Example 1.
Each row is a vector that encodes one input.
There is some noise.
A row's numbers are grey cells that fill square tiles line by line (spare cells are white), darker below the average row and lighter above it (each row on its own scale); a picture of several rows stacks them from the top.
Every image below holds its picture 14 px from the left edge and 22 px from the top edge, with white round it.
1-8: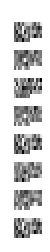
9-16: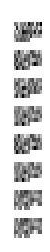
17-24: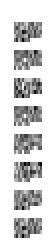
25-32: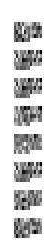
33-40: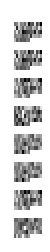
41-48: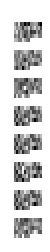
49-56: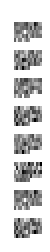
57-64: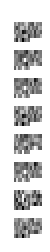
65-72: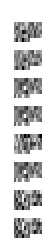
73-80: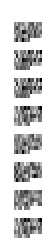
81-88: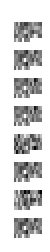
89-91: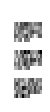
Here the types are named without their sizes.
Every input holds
a point on a line.
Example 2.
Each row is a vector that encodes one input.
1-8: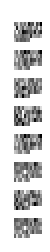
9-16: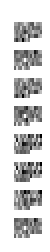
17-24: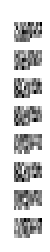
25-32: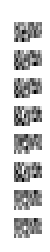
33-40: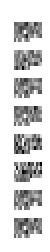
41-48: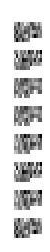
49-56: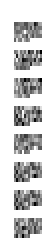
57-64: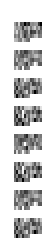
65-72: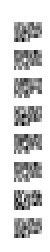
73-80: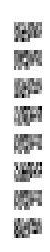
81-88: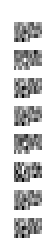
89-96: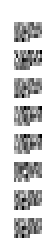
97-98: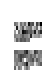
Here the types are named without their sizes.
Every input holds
a point on a line.
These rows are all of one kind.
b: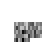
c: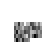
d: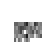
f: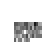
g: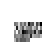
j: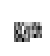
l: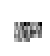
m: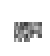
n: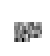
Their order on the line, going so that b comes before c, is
f, d, m, l, g, b, n, c, j.
